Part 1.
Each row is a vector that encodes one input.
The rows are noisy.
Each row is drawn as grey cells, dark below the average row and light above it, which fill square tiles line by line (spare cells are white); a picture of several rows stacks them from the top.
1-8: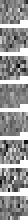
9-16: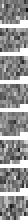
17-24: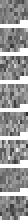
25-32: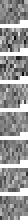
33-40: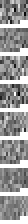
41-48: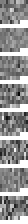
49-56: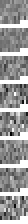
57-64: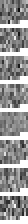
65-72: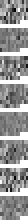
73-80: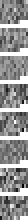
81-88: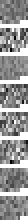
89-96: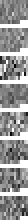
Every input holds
three true/false values, together with either a point on a 6-point line, or a point on a 10-point line.
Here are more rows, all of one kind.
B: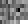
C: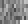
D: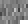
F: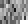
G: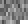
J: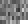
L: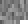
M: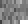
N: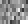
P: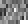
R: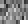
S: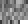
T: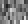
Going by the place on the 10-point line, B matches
D, P and T.
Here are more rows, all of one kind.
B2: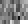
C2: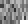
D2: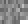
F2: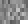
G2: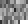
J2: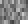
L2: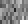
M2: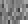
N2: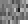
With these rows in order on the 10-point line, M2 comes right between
C2 and J2.
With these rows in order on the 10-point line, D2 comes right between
B2 and F2.
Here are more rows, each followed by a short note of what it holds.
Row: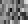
a point on a 6-point line and three true/false values
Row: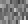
a point on a 6-point line and three true/false values
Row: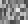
a point on a 10-point line and three true/false values
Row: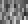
a point on a 6-point line and three true/false values
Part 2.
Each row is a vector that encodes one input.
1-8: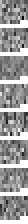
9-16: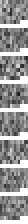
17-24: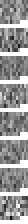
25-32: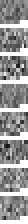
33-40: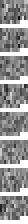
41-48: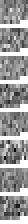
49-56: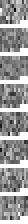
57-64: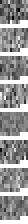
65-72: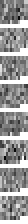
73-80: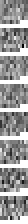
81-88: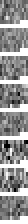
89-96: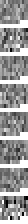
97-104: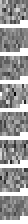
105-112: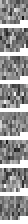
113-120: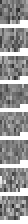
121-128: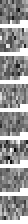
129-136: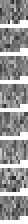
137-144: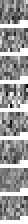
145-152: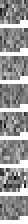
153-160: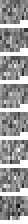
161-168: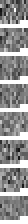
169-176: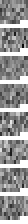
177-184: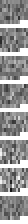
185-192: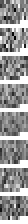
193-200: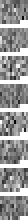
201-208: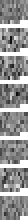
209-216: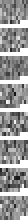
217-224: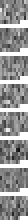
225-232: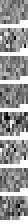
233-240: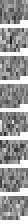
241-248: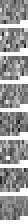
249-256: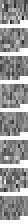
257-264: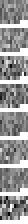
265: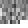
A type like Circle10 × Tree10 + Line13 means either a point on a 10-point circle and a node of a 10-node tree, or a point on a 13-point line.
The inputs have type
(Bool × Bool × Bool + Unit) × Line5 + Line12.
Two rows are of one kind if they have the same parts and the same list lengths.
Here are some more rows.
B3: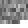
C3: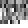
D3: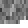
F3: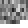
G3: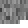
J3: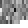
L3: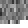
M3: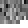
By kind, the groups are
B3, D3, L3
C3, J3
F3, G3, M3

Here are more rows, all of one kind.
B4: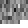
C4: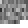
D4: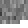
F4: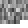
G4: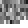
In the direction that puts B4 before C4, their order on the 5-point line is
B4, D4, F4, C4, G4.
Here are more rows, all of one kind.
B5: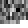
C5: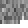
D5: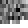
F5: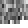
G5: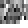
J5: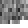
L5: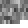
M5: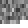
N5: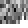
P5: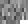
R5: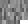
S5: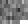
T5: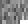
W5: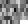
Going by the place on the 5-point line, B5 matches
G5, L5 and W5.
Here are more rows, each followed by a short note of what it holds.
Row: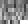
a point on a 12-point line
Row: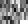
a point on a 5-point line
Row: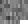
a point on a 5-point line
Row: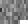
a point on a 5-point line and three true/false values
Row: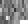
a point on a 12-point line
